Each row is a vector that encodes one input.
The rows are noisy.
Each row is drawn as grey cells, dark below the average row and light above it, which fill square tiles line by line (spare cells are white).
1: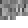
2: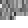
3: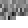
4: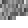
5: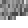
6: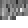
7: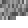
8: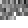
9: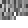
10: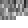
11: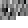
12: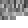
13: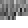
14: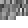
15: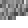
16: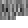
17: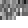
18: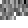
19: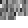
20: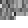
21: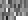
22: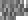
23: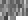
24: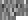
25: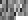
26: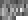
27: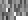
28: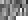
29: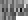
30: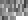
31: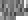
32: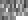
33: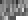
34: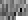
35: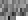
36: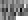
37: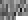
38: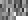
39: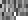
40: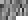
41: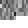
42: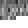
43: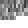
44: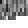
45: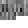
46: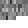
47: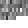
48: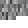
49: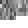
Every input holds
one of 7 labels and a point on a 4-point line.
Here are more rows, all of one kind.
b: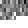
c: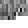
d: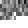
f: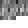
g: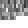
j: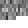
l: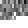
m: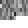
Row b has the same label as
d and l.
